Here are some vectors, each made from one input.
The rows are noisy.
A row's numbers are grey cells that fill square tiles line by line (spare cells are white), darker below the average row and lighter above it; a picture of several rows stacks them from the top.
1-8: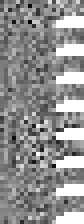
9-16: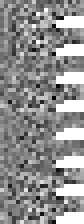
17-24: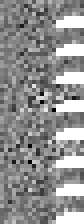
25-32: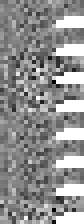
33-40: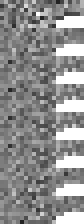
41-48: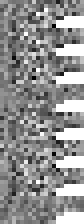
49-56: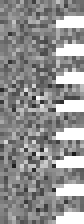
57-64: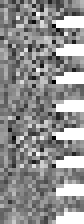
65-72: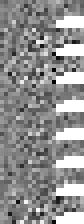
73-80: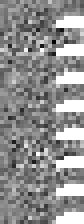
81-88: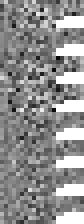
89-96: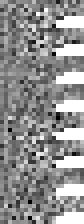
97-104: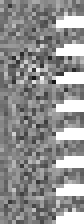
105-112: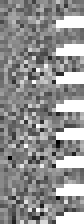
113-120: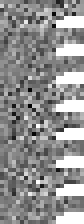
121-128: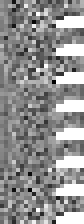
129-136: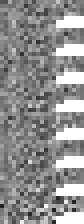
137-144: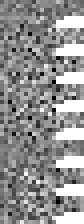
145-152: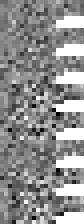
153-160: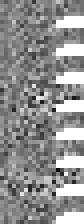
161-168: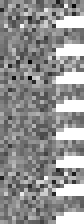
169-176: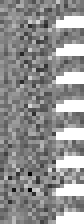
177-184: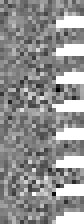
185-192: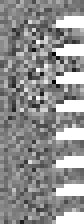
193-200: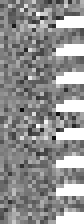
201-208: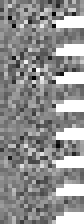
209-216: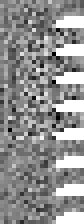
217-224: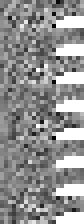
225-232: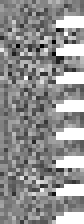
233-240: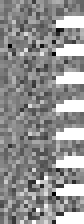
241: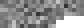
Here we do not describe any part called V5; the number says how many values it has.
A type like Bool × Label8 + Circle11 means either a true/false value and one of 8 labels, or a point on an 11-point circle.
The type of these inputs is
Line7 × (Tree8 + V5) + List3(Line6).
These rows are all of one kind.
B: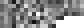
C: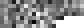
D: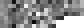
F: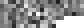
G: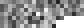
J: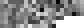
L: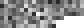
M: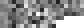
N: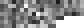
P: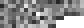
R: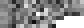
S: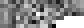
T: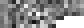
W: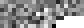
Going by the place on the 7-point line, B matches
C, F, S and T.
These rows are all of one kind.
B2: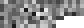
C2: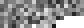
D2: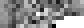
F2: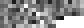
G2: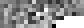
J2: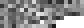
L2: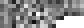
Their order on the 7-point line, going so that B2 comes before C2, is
D2, L2, F2, J2, B2, G2, C2.
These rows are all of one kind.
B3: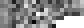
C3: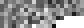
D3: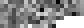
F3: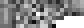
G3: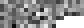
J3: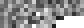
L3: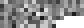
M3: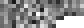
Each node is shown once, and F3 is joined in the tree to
B3 and D3.
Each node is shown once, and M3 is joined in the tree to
G3 and L3.
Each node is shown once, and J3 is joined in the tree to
C3 and G3.
